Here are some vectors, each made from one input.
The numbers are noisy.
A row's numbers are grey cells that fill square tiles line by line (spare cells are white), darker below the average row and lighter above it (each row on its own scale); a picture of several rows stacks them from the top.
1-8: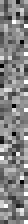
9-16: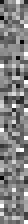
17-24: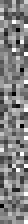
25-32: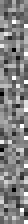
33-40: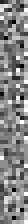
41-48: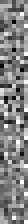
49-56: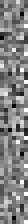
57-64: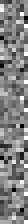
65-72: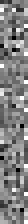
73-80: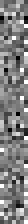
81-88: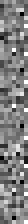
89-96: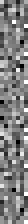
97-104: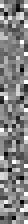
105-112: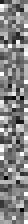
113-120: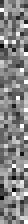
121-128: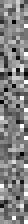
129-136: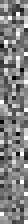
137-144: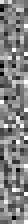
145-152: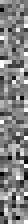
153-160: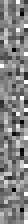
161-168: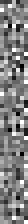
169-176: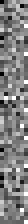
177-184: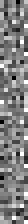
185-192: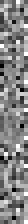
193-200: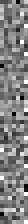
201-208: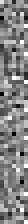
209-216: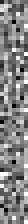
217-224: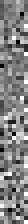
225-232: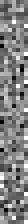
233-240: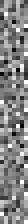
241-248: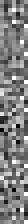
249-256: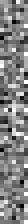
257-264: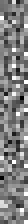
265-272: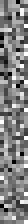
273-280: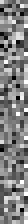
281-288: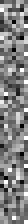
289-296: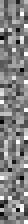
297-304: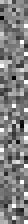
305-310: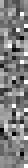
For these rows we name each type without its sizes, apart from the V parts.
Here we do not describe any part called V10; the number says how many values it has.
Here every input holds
a list of items, each a true/false value and a value of V10.
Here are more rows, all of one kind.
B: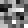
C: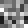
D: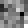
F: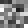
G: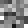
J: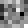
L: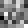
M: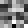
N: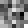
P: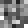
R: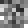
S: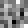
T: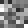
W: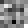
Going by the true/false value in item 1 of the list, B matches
D, J and W.
